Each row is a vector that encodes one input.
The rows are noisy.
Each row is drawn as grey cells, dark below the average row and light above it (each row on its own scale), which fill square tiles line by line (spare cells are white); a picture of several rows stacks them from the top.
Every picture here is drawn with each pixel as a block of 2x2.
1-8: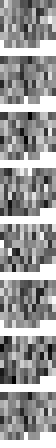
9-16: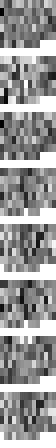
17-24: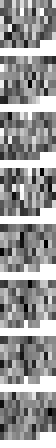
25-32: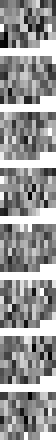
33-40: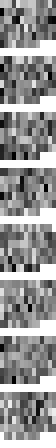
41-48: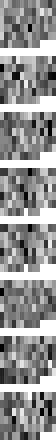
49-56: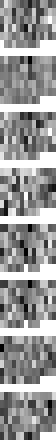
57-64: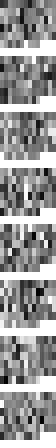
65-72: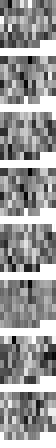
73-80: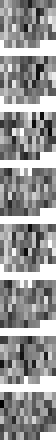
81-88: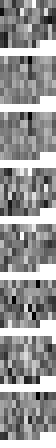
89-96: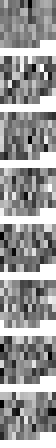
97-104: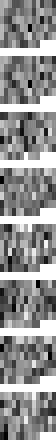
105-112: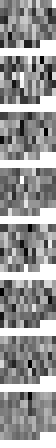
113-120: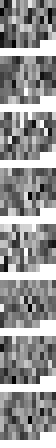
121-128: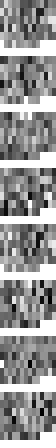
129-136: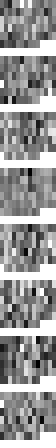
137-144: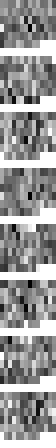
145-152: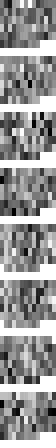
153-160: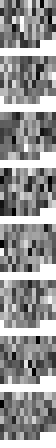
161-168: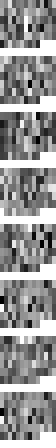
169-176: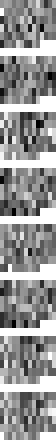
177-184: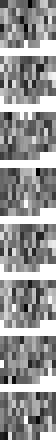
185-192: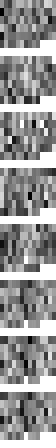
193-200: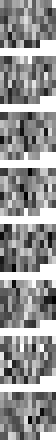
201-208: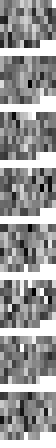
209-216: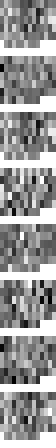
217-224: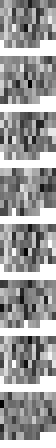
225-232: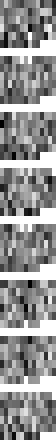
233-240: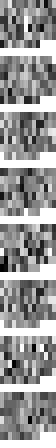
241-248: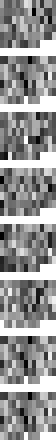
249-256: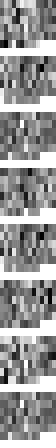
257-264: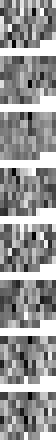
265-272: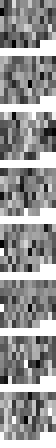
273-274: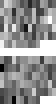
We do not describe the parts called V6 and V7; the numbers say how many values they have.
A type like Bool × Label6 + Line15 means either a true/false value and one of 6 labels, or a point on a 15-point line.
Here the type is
List2(Line5) + (Tree10 + V7) × V6.
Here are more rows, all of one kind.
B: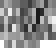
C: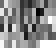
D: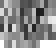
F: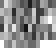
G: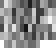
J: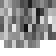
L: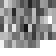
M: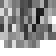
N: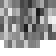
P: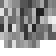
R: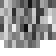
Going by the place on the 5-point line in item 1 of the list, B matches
C, D, M and P.
